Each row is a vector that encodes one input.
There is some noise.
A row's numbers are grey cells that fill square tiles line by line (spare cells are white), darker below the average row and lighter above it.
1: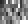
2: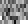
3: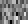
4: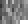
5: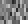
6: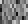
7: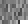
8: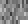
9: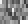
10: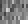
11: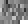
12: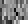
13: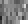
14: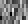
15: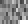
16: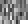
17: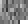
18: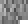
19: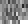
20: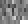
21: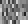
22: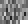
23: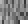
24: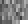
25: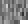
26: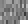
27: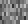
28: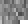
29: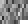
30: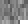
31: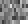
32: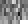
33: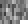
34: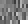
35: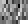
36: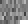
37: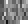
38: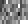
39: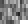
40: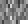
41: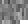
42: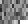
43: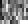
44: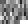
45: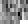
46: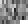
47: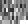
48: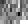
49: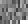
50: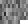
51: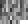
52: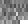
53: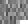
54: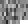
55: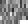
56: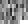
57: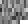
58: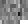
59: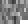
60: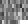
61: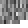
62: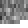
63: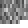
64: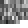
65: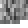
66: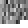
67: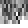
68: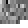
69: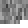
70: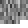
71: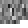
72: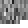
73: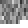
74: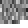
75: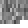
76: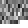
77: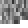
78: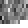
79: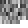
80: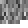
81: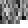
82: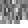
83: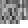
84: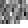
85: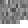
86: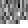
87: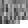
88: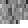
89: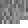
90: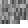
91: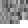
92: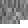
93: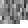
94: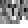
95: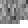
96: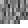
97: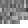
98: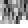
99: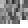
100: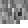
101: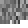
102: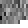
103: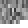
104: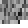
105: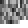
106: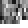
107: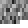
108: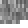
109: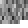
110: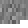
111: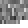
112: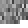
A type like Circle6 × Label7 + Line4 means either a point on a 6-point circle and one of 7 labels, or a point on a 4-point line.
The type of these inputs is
(Line4 + Line7) × Line5.
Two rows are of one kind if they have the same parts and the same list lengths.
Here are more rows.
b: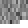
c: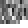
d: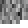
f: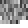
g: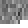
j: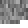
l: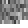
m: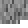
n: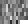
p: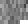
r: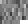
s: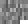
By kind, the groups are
b, d, f, n, r, s
c, g, j, l, m, p

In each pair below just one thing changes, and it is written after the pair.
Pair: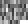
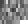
the place on the 5-point line
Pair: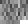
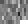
the place on the 4-point line
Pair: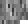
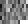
the place on the 4-point line
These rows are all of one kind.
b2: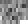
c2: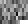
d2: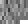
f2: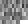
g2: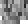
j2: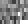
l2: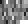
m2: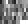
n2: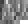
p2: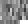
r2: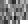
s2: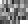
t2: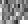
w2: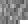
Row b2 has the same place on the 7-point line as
d2, j2, m2 and n2.
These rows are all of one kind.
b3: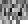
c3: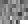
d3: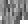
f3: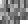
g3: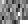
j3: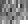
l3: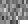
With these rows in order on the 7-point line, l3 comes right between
d3 and g3.
